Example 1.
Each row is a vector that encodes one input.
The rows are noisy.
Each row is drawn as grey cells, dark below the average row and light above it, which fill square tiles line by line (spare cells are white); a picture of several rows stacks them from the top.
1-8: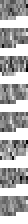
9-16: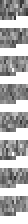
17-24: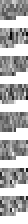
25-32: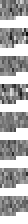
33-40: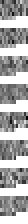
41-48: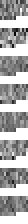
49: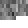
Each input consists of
a point on an 8-point line.
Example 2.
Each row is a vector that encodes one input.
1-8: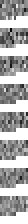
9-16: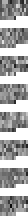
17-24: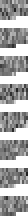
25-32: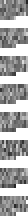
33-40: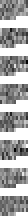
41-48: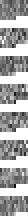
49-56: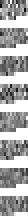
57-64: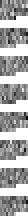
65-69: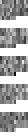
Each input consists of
a point on an 8-point line.
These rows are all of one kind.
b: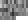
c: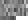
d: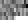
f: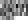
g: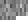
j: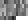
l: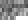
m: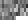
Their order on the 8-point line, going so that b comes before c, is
f, d, l, m, b, g, c, j.
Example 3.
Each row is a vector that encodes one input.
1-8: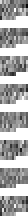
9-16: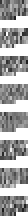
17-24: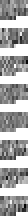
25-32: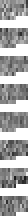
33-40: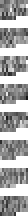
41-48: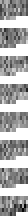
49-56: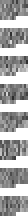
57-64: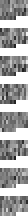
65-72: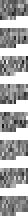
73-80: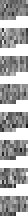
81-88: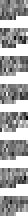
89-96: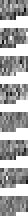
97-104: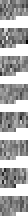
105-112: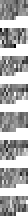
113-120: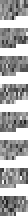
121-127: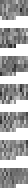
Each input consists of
a point on an 8-point line.
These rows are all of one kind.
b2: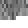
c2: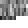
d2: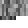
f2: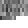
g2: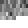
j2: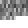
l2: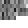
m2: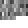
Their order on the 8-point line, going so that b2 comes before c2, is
j2, g2, m2, b2, f2, l2, d2, c2.
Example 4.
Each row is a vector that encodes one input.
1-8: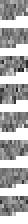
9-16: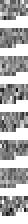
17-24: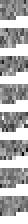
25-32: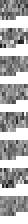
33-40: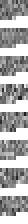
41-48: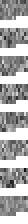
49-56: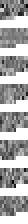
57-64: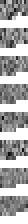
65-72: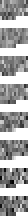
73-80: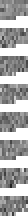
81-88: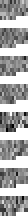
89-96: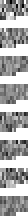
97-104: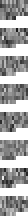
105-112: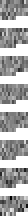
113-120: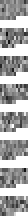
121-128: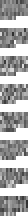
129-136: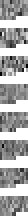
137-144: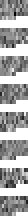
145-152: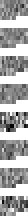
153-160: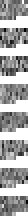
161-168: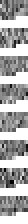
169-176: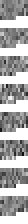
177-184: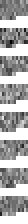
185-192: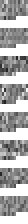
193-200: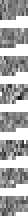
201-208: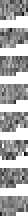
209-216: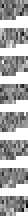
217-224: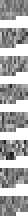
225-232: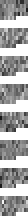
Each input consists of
a node of a 20-node tree.
